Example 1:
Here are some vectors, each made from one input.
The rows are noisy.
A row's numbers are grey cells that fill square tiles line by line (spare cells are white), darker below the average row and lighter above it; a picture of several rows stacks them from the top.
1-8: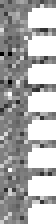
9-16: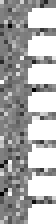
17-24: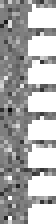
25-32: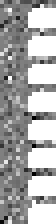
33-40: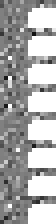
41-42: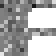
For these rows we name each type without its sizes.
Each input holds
a label and a true/false value.
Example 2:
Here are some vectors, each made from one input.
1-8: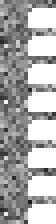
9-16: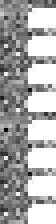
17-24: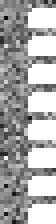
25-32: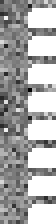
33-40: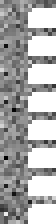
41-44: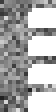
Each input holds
either a point on each of two 3-point lines, or a point on a 6-point line.
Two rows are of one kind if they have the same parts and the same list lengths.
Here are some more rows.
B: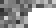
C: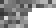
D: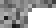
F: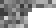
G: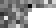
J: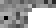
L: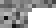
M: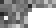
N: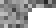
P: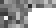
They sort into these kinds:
B, C, F, G, M, P
D, J, L, N

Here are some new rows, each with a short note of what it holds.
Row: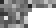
a point on each of two 3-point lines
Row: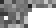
a point on each of two 3-point lines
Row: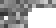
a point on each of two 3-point lines
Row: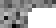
a point on a 6-point line
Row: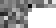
a point on each of two 3-point lines
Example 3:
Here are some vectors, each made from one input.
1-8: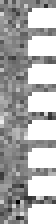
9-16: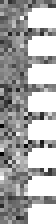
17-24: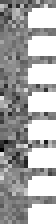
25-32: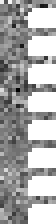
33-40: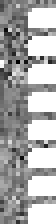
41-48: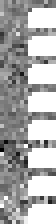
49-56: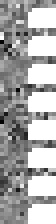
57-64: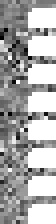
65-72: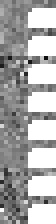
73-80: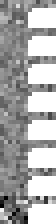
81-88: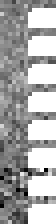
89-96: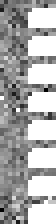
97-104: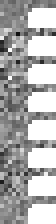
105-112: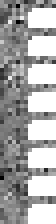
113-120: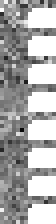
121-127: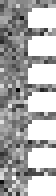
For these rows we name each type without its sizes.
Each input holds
either a point on a circle, or a point on a line.
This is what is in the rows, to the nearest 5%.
About 25% of them hold a point on a circle. The rest hold a point on a line.
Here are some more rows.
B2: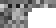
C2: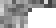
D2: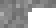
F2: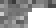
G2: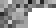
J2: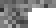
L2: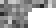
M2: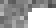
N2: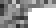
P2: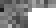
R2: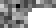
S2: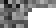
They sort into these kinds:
B2, G2, L2, R2, S2
C2, D2, F2, J2, M2, N2, P2

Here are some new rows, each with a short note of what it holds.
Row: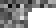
a point on a circle
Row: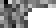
a point on a circle
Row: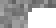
a point on a line
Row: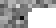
a point on a line
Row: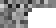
a point on a circle
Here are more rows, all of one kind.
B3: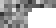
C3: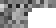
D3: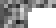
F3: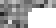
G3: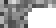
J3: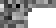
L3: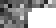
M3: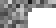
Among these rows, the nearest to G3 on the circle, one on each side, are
B3 and J3.
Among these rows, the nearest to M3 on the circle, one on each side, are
D3 and L3.
